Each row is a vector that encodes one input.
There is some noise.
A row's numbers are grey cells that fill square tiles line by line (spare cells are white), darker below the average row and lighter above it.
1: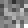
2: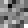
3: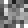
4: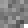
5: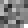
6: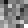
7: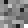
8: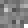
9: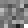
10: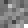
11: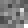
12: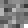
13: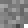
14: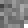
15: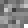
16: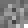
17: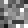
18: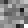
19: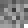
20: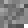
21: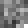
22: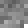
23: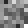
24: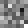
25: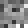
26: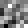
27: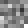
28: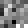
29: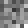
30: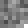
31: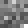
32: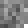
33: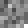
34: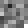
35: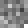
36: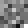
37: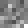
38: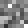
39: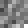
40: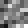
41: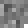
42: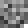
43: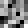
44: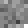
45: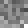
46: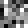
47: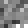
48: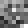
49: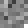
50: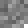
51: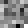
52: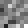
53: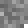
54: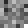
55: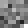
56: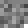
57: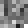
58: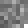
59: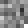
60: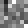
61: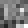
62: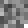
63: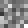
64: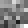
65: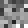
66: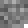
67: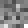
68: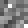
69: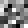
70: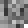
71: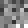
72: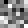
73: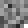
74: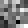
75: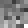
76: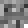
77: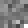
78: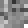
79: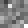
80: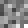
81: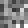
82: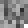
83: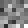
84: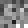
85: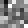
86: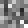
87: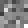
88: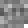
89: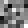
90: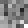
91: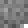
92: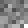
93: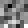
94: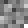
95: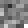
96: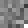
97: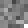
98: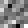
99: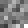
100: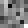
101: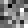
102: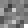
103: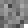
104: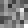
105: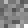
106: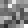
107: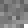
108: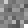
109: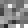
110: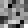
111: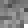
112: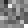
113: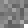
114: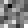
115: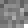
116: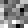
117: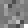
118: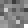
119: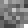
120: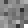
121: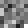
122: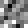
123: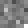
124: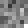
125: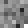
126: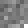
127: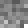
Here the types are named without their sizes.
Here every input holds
a node of a tree, together with either a point on a line, or a node of a tree.
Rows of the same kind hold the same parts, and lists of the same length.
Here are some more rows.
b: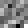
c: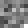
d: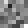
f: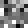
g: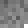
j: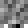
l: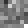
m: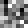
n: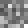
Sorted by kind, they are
b, d, j
c, f, g, l, m, n

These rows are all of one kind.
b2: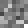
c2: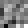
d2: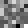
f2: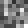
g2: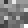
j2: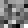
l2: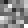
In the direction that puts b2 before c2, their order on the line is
b2, f2, c2, d2, j2, g2, l2.
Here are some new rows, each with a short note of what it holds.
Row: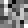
a point on a line and a node of a tree
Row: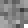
a point on a line and a node of a tree
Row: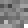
a node of each of two trees
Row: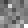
a node of each of two trees
